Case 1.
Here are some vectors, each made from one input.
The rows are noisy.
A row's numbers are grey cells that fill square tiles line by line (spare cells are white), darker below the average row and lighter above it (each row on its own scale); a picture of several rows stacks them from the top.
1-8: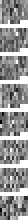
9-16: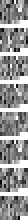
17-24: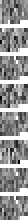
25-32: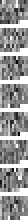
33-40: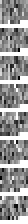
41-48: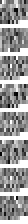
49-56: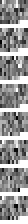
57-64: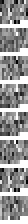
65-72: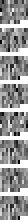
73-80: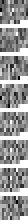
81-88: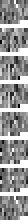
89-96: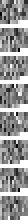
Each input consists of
either a point on a 9-point circle, or a point on an 8-point line.
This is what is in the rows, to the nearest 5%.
About 45% of them hold a point on a 9-point circle. The rest hold a point on an 8-point line.
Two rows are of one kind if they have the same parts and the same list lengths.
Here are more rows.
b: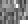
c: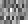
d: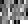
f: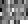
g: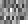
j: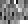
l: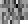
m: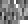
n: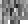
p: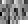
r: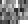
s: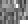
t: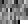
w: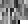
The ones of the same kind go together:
b, j, m, p, r, s
c, d, f, g, l, n, t, w

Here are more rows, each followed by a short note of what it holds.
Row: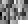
a point on a 9-point circle
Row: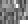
a point on a 9-point circle
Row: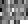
a point on an 8-point line
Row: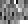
a point on a 9-point circle
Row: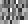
a point on an 8-point line
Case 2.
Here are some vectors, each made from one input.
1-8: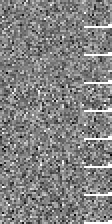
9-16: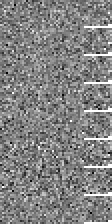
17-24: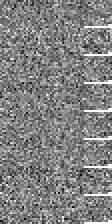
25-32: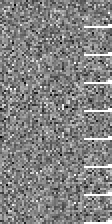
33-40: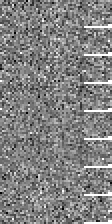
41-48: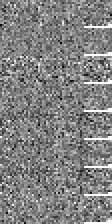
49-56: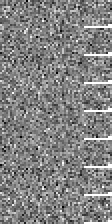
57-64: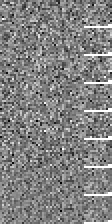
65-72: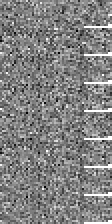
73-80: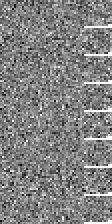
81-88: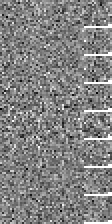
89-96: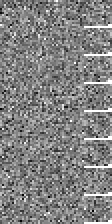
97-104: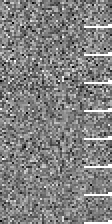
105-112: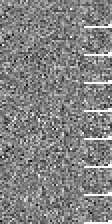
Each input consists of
either a point on a 9-point line, or a point on a 12-point line.
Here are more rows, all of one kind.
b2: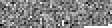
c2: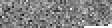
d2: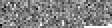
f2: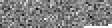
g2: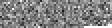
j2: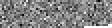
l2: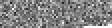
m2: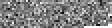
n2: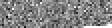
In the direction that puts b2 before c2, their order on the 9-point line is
m2, n2, g2, l2, d2, b2, f2, j2, c2.
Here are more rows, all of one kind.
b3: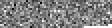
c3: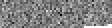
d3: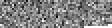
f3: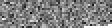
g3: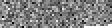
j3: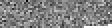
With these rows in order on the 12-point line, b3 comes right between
d3 and j3.
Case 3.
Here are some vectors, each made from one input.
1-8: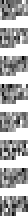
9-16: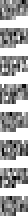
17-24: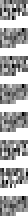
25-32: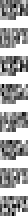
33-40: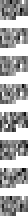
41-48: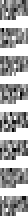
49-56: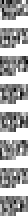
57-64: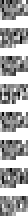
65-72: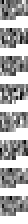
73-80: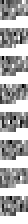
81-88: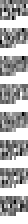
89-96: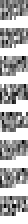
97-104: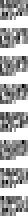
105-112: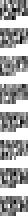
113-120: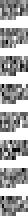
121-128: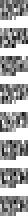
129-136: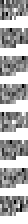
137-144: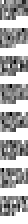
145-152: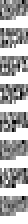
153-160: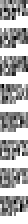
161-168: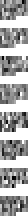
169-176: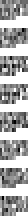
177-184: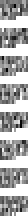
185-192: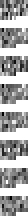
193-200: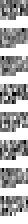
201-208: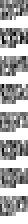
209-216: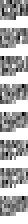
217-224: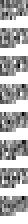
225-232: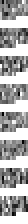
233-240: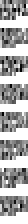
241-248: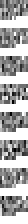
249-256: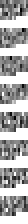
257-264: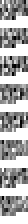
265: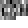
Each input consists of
either a point on an 11-point circle and a true/false value, or a fixed value.
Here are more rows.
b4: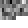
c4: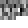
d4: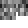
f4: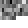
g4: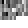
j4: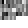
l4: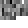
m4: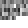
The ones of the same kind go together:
b4, c4, f4, g4, j4, l4, m4
d4

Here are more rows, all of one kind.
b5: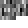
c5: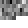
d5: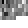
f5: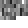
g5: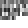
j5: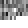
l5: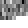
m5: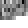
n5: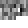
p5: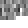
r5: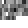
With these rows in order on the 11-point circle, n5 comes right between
m5 and r5.
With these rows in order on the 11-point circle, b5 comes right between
f5 and r5.
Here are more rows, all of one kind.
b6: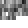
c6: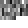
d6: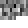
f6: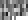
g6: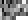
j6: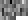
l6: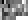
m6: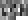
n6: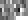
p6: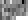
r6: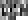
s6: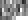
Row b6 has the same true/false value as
n6, p6 and s6.
